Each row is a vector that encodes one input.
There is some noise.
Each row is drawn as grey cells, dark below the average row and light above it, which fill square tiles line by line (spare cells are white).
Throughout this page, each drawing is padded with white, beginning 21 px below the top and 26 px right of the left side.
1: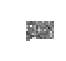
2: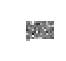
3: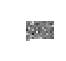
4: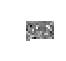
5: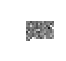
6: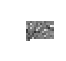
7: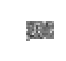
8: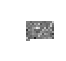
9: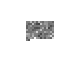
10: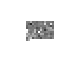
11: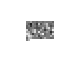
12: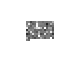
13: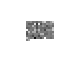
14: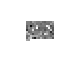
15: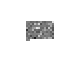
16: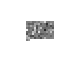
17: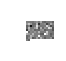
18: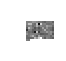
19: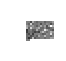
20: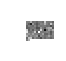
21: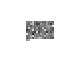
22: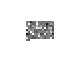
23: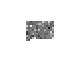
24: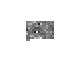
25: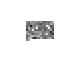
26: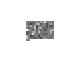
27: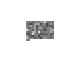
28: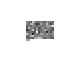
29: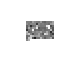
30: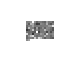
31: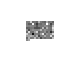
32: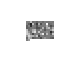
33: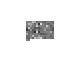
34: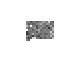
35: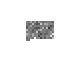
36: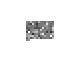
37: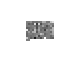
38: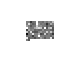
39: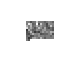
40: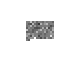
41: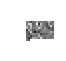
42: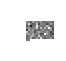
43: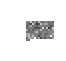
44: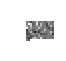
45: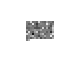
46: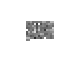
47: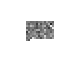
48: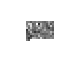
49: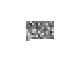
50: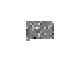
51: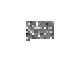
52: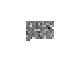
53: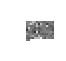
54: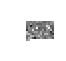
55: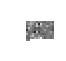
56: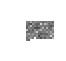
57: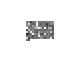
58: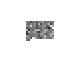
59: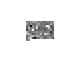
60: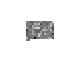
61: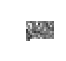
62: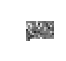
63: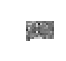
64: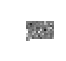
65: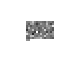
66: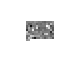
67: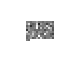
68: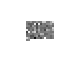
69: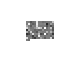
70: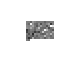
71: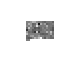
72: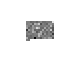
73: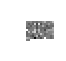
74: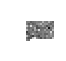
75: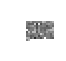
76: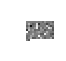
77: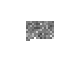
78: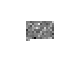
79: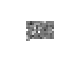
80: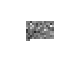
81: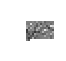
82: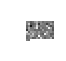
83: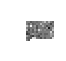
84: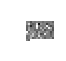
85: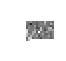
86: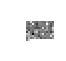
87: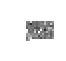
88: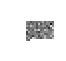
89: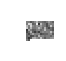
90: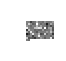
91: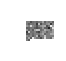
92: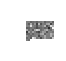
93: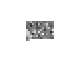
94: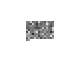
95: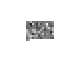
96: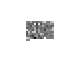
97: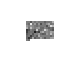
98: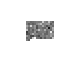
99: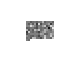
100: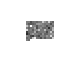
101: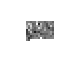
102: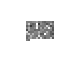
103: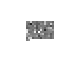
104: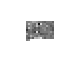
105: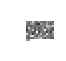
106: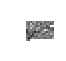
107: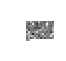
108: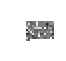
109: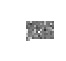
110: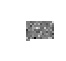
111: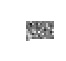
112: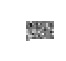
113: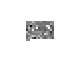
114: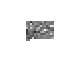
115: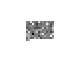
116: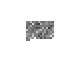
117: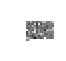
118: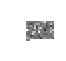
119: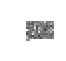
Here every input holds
four true/false values.
